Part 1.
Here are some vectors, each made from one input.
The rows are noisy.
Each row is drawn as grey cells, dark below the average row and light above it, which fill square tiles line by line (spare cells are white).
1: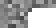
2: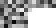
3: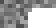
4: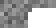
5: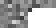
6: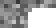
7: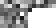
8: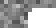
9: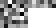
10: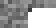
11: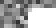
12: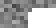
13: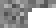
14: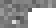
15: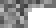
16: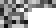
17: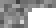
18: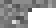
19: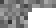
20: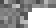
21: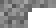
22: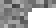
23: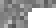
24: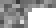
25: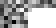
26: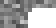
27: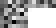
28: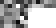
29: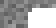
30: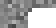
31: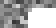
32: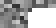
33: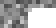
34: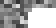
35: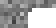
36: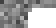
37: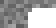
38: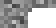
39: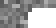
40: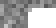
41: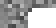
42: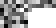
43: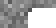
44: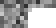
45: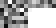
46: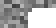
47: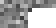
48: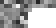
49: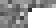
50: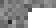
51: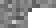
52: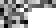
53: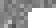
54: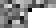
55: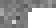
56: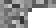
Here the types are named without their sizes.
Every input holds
either a point on a line, or four true/false values.
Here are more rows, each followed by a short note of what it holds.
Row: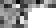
four true/false values
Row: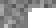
four true/false values
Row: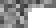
four true/false values
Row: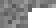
four true/false values
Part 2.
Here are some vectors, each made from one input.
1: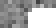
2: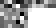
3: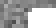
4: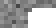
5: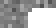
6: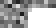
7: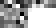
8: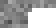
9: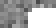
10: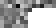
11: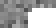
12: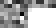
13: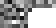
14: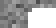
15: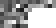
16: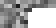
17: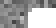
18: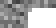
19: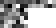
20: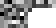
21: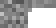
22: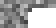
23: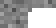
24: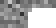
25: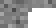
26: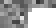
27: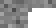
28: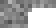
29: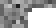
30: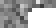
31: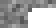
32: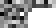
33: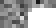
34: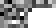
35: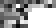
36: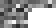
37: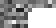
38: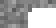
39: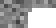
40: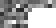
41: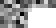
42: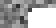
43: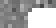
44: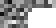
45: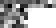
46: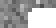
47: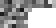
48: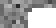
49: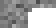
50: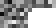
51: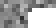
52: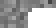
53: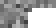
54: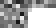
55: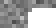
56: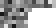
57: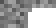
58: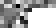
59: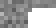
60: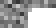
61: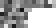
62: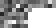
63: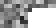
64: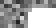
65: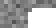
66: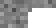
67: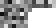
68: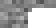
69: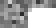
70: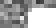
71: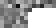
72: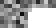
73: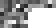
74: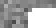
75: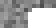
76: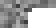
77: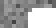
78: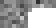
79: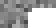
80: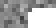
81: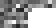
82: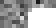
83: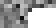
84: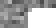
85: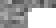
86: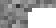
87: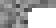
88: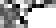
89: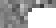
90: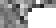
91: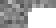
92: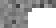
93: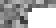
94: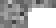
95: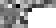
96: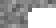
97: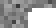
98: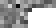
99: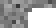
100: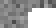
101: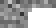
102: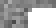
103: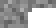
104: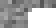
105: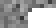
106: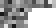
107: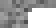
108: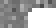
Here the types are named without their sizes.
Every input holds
either a point on a line, or four true/false values.
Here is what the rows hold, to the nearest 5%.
About 20% of them hold a point on a line. The rest hold four true/false values.
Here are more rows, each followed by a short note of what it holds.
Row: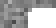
four true/false values
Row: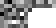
a point on a line
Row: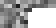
four true/false values
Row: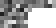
a point on a line
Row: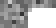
four true/false values
